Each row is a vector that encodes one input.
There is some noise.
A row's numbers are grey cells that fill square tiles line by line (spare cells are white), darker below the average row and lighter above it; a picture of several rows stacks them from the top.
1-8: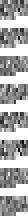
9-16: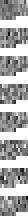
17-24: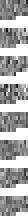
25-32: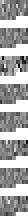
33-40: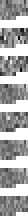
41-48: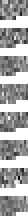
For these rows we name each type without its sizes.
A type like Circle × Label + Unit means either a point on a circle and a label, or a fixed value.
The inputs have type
List(Line).
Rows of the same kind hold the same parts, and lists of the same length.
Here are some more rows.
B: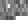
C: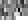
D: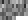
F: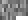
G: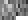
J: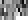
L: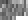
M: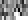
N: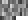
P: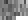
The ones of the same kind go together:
B, F, G, N
C, J, M
D, L, P

